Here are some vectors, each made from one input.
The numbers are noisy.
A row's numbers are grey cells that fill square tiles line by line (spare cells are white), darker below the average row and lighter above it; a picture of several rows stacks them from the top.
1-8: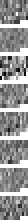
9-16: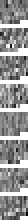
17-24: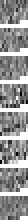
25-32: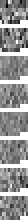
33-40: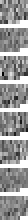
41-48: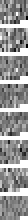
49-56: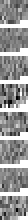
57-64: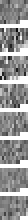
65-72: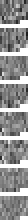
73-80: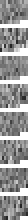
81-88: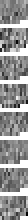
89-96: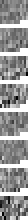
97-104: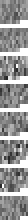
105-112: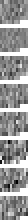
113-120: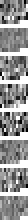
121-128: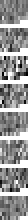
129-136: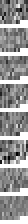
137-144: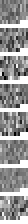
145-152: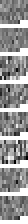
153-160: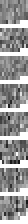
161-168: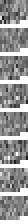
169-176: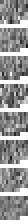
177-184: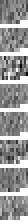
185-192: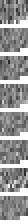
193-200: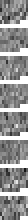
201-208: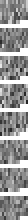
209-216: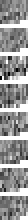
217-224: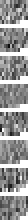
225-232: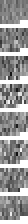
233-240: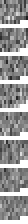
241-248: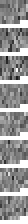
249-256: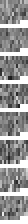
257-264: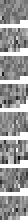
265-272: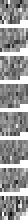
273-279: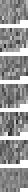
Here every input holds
a true/false value, together with either one of 8 labels, or a point on a 9-point line.
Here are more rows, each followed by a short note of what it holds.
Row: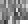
one of 8 labels and a true/false value
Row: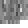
one of 8 labels and a true/false value
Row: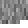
one of 8 labels and a true/false value
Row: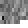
a point on a 9-point line and a true/false value
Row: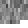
a point on a 9-point line and a true/false value
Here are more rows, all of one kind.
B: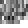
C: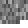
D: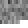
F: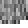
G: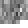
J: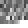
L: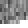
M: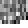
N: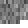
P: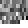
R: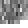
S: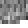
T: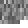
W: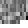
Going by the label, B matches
G, M and T.
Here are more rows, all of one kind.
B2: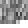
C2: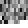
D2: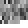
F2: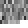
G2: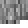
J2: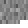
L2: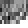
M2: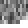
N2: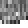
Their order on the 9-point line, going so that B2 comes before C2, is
G2, B2, N2, J2, L2, D2, C2, M2, F2.
